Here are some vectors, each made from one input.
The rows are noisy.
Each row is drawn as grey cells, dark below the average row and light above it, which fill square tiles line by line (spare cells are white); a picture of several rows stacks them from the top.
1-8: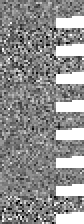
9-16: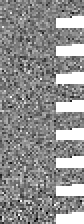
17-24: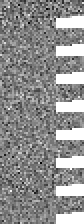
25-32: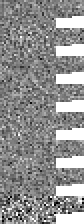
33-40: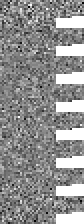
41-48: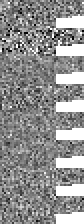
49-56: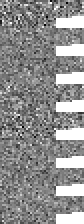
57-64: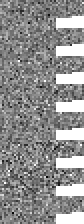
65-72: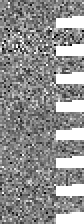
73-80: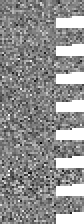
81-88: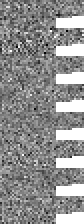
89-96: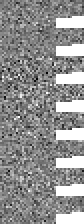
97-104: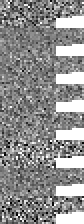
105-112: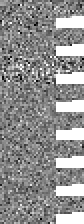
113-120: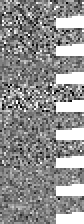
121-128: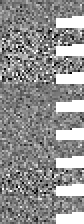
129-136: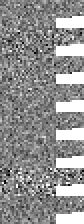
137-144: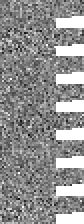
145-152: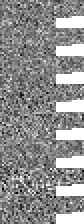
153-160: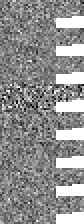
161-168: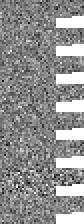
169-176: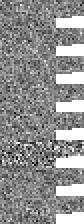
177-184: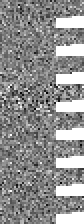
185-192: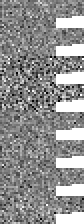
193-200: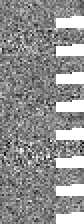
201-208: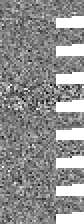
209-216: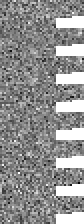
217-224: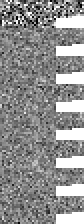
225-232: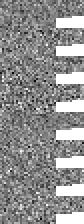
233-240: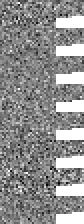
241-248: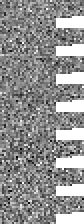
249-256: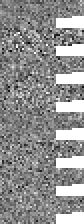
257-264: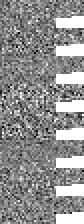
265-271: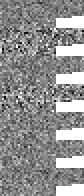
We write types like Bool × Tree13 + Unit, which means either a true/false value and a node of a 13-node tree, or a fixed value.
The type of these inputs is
(Circle9 + Circle10) × Line11.
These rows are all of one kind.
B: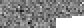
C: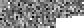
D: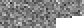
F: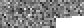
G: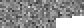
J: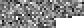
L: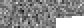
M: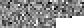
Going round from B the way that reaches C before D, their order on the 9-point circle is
B, F, C, M, D, G, J, L.
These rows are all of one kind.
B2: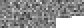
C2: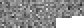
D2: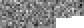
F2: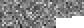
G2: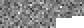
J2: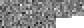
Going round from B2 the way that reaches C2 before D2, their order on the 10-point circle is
B2, F2, J2, C2, G2, D2.
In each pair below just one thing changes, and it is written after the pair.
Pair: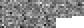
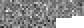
the place on the 10-point circle
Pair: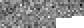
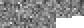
the place on the 10-point circle
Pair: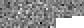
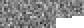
the place on the 10-point circle
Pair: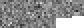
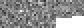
the place on the 10-point circle
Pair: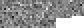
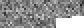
the place on the 11-point line
